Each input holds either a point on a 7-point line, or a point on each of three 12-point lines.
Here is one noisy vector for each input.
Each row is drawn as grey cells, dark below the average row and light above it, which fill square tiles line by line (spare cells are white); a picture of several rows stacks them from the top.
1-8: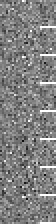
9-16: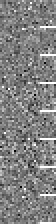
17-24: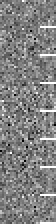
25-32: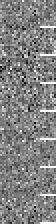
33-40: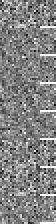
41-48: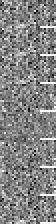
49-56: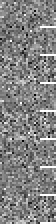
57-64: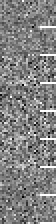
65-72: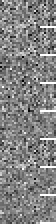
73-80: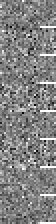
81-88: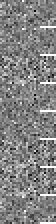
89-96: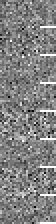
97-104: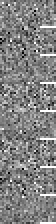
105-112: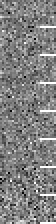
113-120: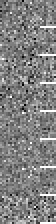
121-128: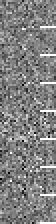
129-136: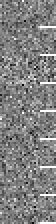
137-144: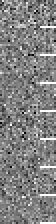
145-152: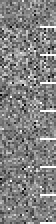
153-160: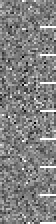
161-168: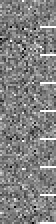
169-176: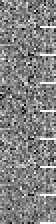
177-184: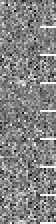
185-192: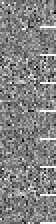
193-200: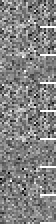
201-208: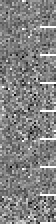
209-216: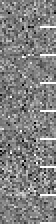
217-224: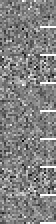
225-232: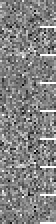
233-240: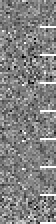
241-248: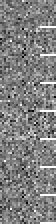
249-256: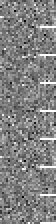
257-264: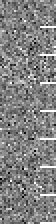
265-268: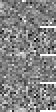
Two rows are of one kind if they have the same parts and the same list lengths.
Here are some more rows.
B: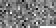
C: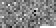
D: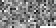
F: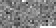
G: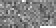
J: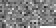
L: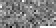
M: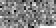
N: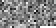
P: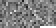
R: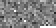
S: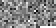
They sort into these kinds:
B, C, F, G, J, L, M, P, R
D, N, S

